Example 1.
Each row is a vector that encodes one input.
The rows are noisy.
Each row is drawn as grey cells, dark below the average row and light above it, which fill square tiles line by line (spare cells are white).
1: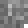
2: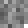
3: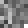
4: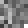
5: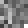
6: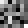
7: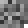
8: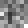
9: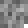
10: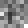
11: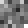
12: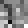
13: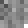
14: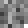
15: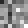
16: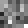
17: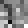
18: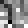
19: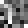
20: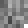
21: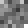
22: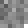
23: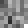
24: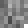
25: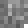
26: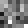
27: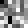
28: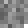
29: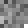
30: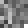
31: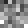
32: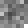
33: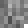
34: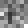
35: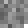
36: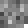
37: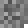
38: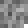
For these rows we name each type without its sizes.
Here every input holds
a label.
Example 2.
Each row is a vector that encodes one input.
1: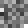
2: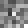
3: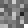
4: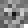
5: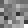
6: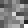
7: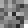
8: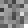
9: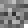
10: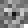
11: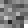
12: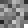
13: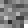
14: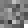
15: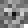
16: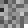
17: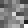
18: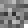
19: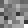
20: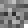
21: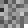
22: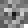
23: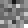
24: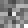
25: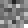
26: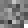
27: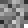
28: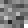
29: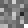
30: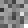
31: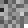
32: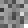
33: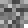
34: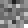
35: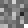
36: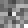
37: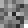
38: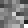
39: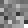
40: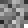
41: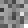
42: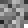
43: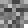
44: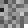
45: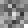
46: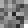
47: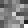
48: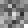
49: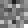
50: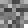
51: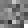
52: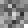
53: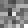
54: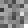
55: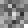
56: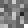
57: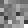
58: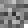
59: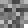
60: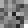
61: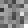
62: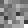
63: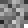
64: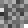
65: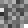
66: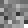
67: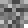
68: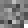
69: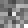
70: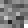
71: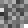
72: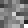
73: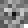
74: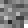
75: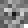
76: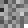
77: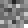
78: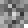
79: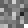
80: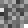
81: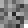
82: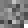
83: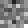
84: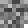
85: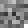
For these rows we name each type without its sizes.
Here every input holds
four true/false values.
